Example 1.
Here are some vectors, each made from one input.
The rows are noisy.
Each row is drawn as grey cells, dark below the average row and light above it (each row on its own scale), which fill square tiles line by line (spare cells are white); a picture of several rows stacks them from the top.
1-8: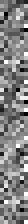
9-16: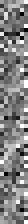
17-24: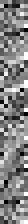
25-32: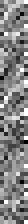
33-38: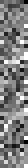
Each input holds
a point on a 6-point circle and a true/false value.
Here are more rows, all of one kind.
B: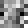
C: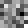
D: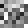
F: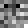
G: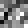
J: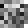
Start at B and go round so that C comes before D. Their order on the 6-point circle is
B, C, G, J, D, F.
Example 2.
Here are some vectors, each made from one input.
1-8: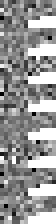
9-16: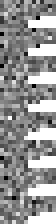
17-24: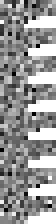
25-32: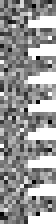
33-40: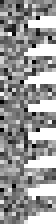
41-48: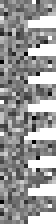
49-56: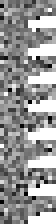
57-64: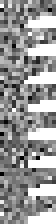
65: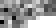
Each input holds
a list of up to two points on a 5-point line.
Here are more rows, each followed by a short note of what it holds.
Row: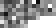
a list of one item
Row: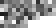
a list of one item
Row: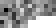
the empty list
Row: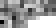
the empty list
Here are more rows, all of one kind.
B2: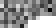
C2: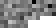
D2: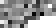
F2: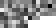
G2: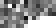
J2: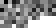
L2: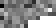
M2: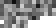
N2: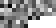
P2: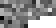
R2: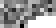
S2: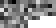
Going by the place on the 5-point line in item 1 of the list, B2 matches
D2, G2 and R2.
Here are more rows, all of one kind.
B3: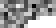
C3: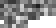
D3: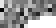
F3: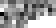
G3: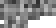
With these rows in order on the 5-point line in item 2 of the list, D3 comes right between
F3 and G3.
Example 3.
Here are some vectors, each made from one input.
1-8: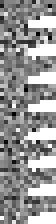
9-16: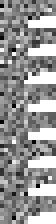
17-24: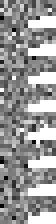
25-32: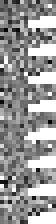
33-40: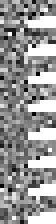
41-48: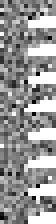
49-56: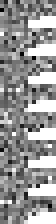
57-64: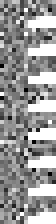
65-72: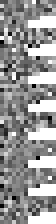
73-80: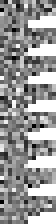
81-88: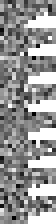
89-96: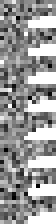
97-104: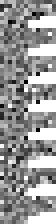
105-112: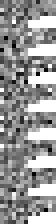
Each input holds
a list of up to two points on a 10-point line.
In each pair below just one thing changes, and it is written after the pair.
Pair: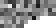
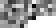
the place on the 10-point line in item 2 of the list
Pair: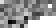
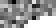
the place on the 10-point line in item 2 of the list
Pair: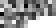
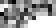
the place on the 10-point line in item 2 of the list
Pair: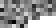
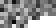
the place on the 10-point line in item 2 of the list
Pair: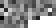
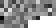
the place on the 10-point line in item 2 of the list
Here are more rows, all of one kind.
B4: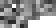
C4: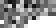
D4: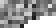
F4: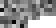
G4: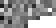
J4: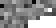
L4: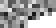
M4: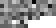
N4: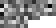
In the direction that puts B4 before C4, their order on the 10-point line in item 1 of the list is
B4, F4, C4, D4, L4, M4, N4, J4, G4.
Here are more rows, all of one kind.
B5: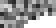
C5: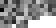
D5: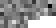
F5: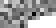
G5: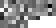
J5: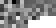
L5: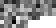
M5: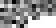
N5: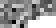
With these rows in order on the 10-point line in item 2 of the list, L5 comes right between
D5 and J5.
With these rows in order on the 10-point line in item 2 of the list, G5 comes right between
B5 and M5.
